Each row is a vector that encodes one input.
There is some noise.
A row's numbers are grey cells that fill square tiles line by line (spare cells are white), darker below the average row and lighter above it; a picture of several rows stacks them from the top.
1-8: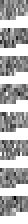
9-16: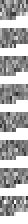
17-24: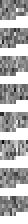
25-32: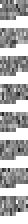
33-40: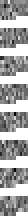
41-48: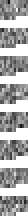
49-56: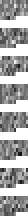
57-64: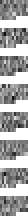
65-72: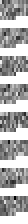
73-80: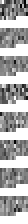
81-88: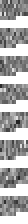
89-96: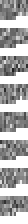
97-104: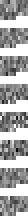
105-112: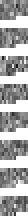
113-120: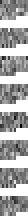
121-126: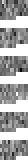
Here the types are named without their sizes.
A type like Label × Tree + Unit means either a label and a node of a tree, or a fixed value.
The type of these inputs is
(Bool × Bool × Bool × Bool + Label) × Label.
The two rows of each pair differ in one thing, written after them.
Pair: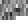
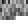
the label
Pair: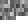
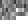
the label
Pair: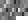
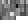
the label
